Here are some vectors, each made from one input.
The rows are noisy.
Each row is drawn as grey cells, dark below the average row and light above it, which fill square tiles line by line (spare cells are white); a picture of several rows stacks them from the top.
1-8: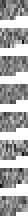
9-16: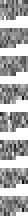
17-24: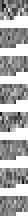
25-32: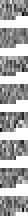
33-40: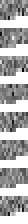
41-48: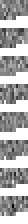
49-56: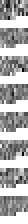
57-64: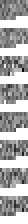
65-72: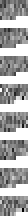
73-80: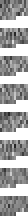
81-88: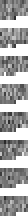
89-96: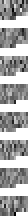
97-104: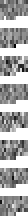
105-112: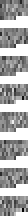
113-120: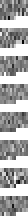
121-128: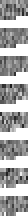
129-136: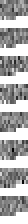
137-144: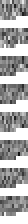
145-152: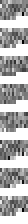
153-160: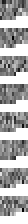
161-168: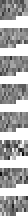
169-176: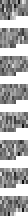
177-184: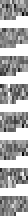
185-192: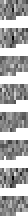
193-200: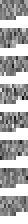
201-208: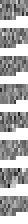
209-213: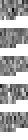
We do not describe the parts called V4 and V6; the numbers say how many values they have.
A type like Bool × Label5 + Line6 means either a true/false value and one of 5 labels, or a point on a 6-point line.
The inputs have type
Line7 × List2(V6) × V4 + List2(Line5).
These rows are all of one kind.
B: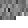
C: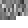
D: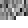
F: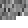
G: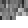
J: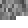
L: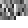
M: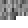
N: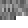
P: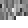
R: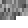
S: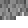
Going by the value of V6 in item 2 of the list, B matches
J and L.
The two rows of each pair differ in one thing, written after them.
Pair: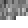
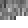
the place on the 7-point line
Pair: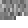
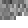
the value of V6 in item 2 of the list
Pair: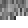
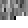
the value of V6 in item 2 of the list
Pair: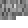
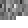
the place on the 7-point line
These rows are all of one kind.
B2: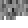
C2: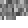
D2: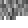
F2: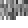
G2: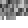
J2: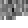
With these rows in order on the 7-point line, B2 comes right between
G2 and J2.
